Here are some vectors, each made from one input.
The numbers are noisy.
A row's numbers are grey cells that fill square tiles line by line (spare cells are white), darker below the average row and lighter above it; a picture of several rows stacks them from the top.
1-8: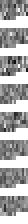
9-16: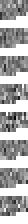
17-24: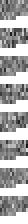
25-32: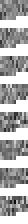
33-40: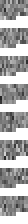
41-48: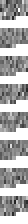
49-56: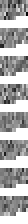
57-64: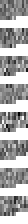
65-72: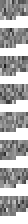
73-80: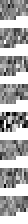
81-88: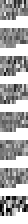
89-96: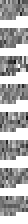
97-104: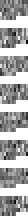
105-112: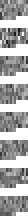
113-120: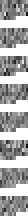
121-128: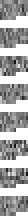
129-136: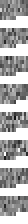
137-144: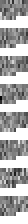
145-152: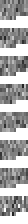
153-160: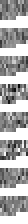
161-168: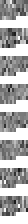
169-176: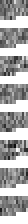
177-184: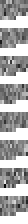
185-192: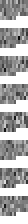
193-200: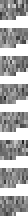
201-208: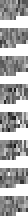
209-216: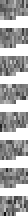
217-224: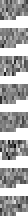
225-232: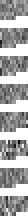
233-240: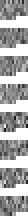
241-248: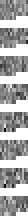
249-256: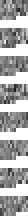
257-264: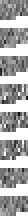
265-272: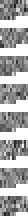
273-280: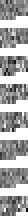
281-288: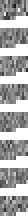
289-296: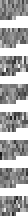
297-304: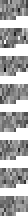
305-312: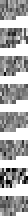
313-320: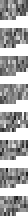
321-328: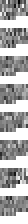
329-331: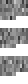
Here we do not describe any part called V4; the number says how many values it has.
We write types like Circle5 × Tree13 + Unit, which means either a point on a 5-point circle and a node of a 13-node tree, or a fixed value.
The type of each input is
List2(Bool × V4).
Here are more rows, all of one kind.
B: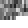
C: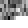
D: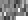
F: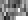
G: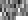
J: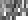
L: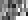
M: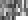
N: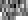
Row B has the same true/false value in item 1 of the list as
J and M.
